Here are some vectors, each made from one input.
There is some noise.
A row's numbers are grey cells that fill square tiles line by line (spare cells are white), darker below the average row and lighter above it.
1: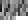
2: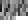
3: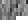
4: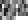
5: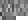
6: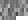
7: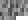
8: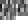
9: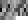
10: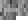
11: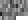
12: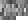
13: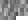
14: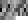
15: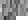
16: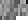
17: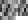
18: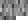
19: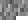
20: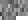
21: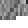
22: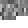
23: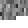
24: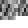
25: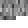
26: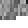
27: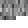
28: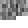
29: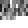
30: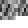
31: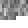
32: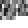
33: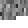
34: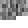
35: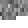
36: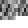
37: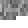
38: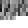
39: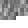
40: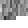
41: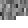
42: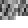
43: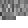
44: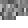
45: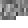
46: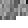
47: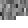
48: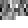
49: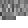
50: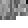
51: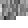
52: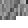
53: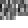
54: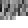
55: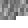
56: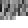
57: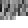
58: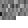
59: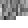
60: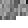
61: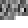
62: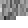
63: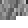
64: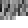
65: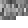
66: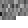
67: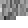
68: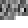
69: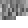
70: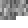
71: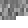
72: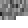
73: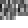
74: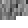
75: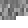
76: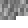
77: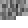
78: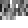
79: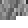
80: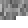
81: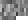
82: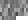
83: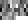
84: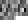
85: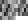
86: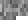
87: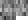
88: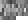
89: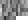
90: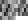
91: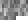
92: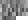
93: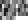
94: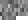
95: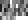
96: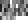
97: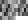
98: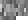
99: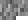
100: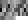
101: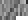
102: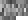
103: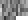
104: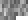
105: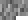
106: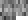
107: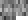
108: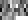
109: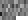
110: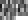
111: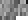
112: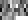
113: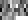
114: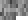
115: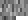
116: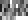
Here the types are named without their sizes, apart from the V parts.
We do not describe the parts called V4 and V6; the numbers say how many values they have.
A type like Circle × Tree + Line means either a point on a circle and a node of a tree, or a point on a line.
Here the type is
Bool × V4 + Line × V6.
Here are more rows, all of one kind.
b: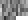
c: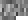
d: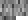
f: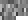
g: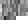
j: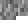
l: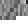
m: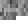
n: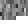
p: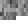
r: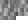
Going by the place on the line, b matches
c, j, l and r.
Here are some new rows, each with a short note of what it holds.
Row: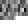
a true/false value and a value of V4
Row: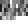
a true/false value and a value of V4
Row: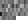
a point on a line and a value of V6
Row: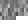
a point on a line and a value of V6
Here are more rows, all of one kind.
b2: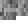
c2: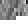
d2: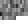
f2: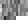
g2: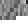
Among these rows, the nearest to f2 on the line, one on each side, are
b2 and g2.
